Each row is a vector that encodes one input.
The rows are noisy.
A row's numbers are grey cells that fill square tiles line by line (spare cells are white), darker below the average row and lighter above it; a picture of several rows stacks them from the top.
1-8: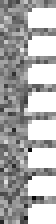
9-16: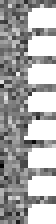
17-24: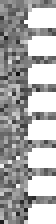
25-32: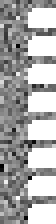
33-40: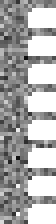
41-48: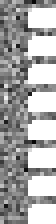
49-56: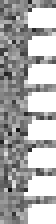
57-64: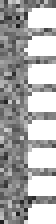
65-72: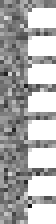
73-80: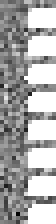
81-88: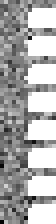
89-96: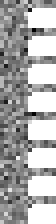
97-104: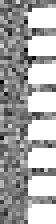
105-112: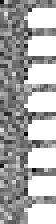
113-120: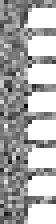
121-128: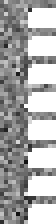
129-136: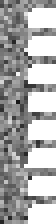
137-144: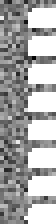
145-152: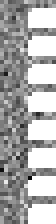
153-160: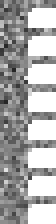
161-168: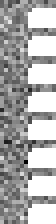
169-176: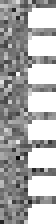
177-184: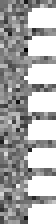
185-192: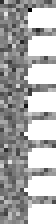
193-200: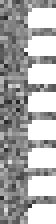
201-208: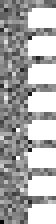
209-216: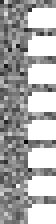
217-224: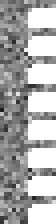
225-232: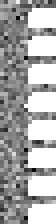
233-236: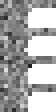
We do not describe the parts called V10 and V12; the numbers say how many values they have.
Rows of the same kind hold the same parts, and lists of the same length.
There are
2 kinds of row.
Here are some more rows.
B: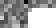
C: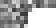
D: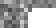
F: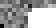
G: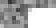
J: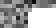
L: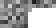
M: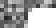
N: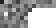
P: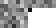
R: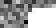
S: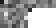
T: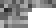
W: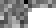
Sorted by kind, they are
B, C, F, J, L, M, R, W
D, G, N, P, S, T

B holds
a node of a 7-node tree and a value of V10.
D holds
one of 8 labels and a value of V12.
